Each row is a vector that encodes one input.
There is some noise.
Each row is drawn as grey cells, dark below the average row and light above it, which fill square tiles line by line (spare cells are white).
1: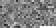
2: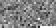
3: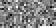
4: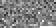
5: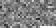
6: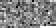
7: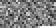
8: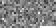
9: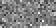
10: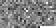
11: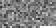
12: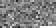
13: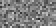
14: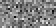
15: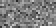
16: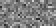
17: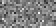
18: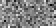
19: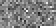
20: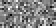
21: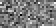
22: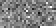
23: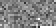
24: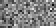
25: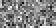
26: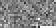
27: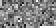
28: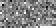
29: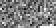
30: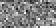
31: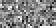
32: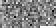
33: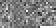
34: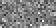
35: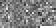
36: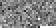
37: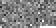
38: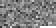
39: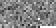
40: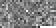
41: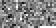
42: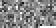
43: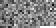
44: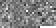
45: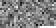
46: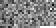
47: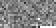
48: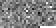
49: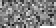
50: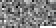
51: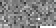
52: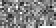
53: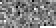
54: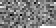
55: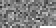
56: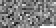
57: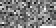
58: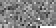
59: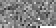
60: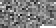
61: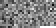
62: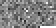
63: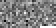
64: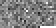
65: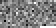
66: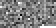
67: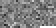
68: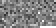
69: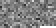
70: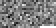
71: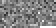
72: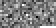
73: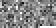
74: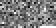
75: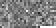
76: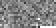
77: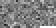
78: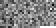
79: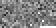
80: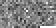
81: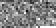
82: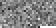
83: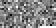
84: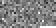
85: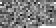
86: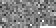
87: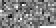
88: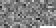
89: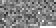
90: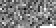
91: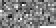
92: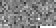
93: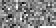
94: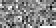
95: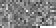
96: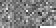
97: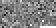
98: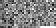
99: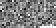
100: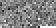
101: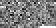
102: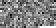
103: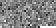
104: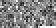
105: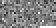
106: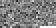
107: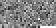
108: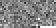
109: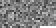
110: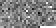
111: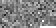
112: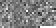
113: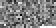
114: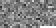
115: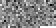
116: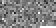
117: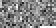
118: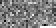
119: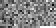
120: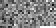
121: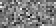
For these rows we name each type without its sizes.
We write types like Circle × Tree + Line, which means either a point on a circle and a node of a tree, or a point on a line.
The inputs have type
Bool × Bool × Bool × Bool + Label × Label + List(Line).
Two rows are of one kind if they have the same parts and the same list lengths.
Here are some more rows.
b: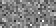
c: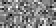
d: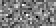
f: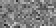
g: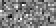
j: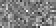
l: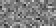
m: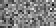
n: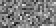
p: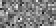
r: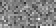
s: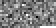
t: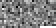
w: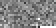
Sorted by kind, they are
b, f, j, l, r, w
c
d, g, n, s
m
p
t

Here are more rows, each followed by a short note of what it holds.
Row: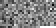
the empty list
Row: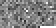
four true/false values
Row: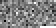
two labels
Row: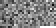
the empty list
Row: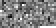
a list of one item
